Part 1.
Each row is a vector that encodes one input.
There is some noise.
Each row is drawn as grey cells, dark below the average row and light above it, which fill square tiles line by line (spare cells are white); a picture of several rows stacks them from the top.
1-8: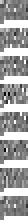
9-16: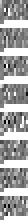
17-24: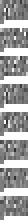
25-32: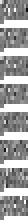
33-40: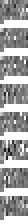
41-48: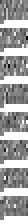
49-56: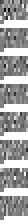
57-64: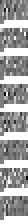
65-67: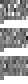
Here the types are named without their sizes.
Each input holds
three true/false values.
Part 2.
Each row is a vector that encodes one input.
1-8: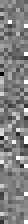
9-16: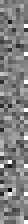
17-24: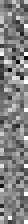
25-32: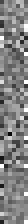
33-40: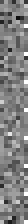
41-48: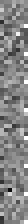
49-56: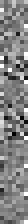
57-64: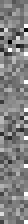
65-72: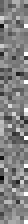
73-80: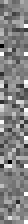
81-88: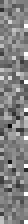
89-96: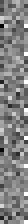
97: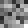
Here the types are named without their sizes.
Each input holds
either a fixed value, or three true/false values.
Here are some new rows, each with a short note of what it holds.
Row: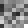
a fixed value
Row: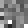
three true/false values
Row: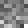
three true/false values
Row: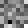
three true/false values
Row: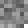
three true/false values
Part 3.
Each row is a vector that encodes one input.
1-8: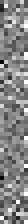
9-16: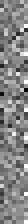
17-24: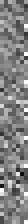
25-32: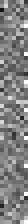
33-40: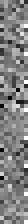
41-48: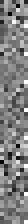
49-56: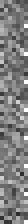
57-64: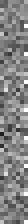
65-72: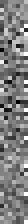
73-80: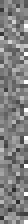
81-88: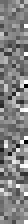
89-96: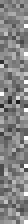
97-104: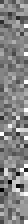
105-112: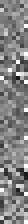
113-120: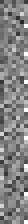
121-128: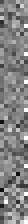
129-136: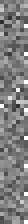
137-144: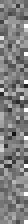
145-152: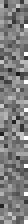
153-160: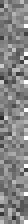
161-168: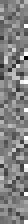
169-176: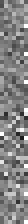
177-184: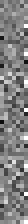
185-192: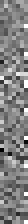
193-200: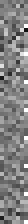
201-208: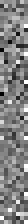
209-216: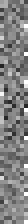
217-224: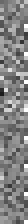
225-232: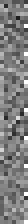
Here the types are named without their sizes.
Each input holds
three true/false values.
